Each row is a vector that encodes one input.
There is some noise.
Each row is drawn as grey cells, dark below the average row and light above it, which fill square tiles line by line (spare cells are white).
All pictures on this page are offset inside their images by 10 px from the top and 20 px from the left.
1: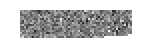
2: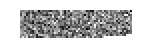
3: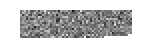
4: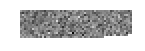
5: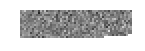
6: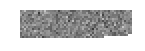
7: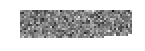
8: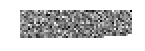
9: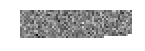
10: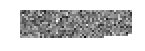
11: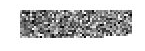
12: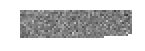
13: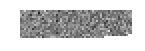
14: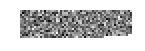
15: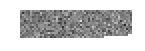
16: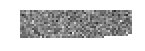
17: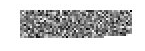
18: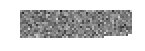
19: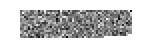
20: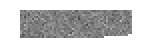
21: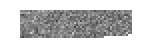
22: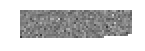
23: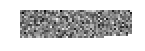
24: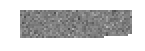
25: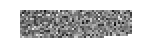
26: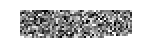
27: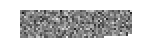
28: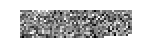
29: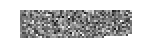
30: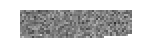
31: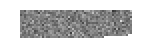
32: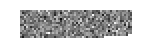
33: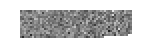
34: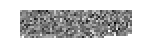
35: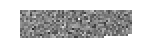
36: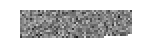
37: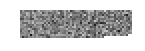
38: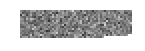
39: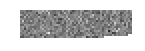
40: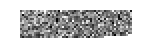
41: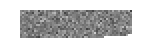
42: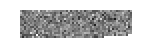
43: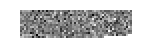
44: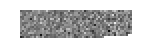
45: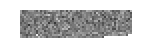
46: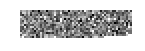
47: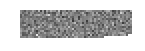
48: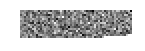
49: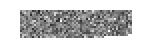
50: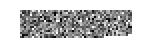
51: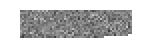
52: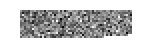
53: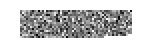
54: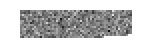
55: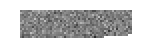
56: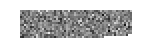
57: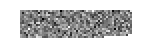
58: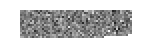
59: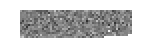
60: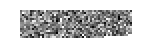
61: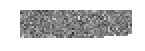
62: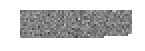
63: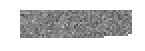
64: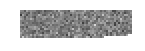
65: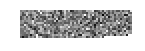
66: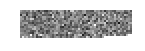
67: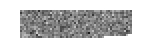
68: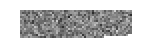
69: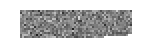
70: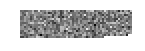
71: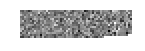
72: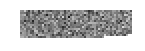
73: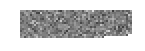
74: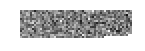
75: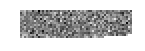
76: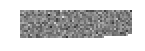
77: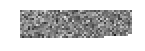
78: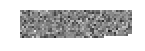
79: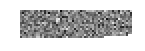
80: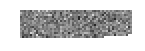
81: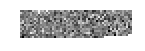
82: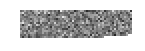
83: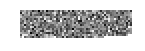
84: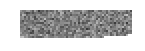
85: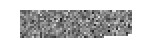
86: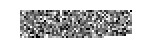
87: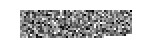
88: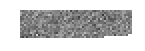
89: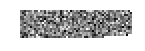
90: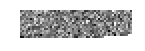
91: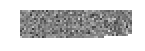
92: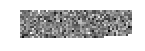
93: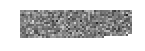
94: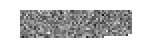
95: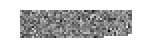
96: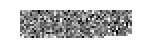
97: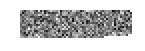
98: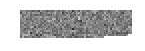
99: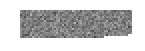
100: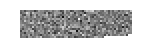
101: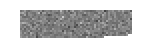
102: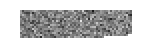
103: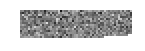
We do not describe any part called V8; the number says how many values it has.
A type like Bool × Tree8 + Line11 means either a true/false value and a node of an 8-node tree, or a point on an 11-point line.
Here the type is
Circle6 × (Line7 + V8).
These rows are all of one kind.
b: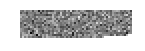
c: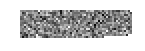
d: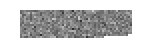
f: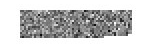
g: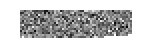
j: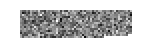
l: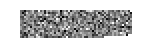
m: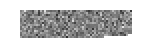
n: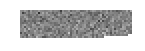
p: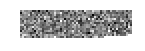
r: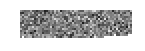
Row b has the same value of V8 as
d, f and r.
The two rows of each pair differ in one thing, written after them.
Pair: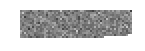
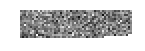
the place on the 6-point circle
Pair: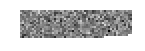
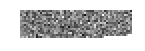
the place on the 6-point circle
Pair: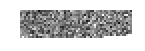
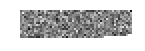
the place on the 6-point circle
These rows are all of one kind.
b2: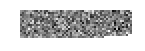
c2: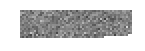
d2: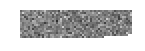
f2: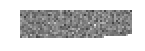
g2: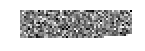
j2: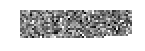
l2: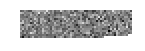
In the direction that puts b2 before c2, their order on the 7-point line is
l2, b2, f2, d2, g2, j2, c2.
